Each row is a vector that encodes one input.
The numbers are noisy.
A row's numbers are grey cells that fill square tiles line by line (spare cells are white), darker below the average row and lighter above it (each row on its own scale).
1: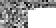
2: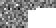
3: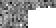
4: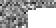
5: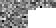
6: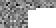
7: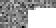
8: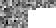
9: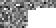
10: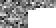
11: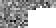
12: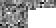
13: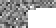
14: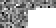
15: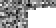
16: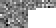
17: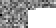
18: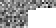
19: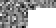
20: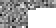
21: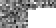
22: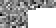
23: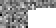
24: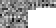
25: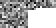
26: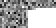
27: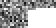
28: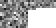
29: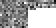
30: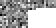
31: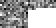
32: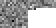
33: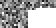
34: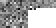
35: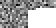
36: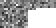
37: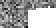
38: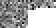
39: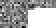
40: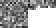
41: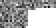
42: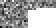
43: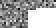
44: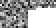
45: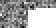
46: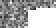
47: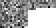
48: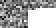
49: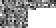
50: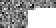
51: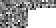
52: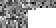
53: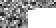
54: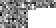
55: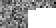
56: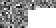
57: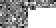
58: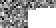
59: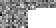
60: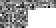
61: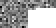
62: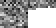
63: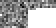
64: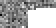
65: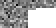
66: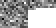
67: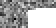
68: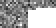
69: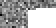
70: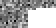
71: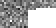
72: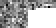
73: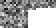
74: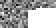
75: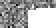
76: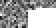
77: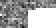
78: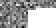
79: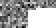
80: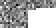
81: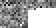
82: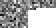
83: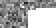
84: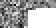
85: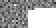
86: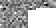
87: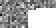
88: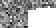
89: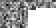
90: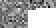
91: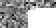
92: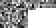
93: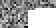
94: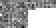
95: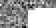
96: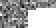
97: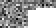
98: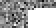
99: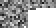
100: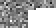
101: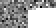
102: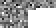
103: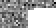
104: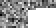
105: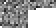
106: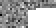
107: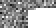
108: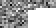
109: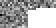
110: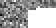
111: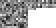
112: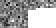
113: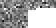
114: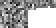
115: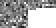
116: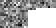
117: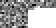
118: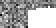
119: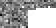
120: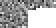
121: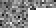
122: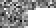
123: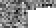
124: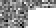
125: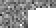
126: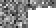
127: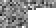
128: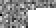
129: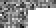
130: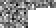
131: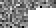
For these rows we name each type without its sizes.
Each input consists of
a point on a line, together with either a point on a circle, or a label.
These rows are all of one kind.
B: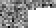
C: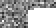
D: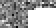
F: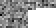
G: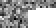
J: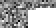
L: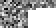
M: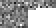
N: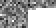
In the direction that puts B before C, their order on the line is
B, F, D, J, C, N, L, M, G.
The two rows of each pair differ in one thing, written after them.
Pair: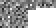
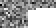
the place on the line
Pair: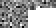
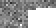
the label
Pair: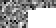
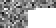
the label
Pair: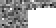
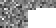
the label
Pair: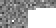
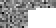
the label
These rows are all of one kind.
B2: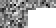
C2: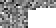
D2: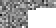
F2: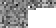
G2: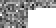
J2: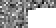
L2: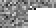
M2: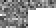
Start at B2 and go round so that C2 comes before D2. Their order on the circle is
B2, L2, C2, D2, F2, G2, J2, M2.
